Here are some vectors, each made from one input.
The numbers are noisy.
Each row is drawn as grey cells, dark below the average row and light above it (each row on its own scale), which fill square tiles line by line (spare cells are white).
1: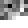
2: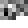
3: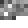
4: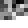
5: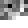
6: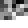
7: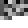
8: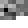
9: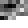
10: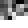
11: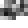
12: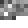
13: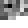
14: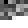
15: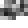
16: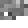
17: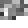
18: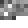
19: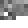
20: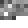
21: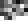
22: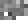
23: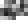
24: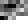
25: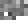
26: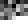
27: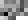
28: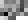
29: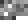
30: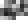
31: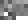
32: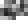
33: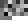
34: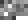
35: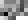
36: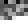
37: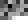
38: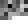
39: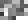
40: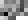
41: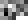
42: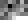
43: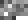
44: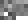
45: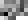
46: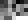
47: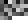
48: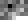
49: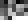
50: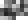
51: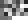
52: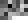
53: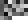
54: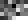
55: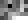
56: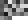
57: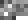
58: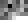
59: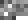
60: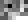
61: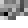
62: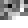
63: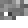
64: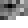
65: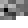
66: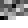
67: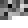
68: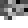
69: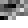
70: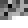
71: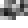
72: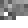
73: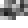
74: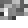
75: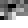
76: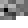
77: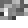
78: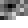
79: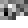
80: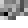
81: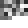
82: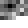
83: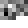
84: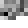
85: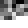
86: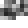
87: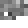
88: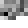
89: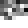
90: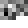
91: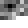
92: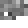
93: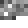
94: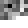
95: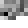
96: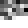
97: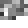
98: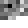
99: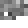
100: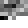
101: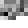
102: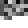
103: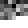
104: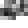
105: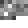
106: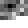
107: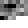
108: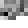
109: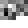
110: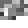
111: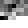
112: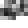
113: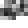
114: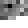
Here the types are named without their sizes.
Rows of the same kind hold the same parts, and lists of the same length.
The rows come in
2 kinds.
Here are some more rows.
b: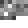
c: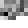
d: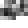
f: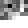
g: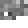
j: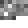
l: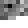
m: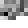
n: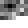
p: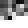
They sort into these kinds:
b, c, d, g, j, m
f, l, n, p

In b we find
three true/false values.
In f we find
a point on each of two lines.
